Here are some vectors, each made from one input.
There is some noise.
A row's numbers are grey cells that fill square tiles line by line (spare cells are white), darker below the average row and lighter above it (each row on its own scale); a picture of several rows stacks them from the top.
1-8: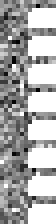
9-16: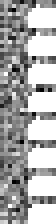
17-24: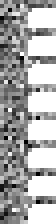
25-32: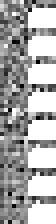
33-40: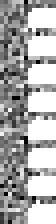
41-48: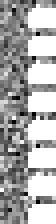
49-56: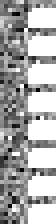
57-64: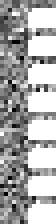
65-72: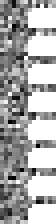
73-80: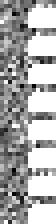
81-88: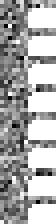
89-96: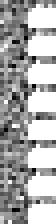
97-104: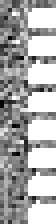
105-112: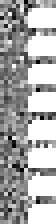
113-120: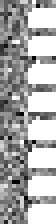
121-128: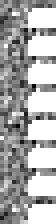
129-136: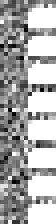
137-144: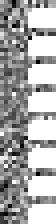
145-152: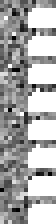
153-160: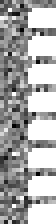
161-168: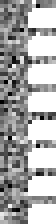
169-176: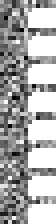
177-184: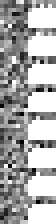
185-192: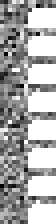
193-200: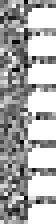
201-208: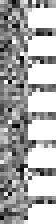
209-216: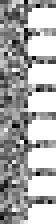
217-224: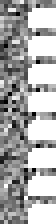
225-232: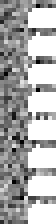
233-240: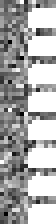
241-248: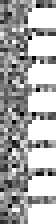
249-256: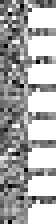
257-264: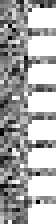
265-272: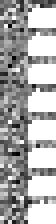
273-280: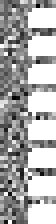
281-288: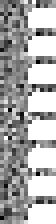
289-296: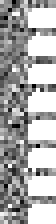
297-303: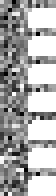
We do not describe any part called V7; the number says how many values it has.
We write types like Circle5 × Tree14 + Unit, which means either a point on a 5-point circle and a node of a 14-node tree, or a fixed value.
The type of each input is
List2(Bool × V7).
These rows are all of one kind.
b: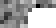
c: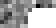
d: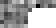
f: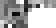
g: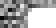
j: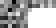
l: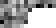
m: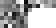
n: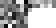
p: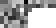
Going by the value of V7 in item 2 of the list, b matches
d, j, l and m.
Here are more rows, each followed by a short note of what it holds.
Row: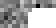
a list of two items
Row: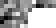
a list of two items
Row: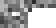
the empty list
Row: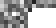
the empty list
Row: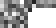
the empty list
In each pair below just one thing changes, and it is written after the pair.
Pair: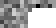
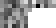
the true/false value in item 1 of the list
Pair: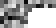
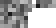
the true/false value in item 2 of the list
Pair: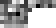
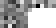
the true/false value in item 1 of the list
